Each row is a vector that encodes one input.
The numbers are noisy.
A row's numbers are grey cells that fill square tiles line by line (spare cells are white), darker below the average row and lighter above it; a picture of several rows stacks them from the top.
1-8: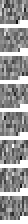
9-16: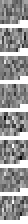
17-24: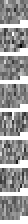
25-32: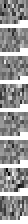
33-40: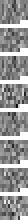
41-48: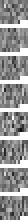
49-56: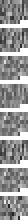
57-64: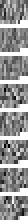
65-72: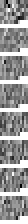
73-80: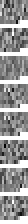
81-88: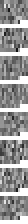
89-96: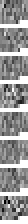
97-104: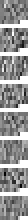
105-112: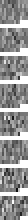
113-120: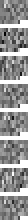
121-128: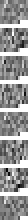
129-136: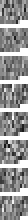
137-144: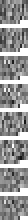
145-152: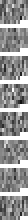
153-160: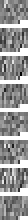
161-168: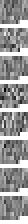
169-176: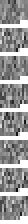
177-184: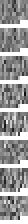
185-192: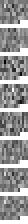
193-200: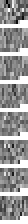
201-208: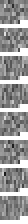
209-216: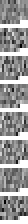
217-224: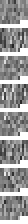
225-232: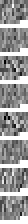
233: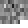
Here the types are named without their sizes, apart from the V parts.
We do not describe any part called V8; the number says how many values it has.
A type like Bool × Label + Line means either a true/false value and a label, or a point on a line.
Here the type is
(Bool × V8 + Line) × Line.
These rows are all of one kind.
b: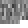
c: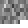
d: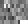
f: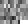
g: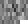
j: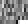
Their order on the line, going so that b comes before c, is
j, b, g, c, d, f.
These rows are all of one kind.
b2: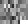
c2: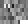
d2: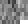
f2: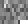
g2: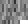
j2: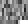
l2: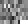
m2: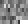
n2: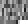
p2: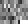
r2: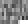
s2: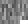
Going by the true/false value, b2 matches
d2 and m2.
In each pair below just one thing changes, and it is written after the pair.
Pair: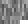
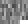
the value of V8
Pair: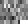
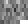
the place on the line
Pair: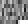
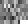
the place on the line
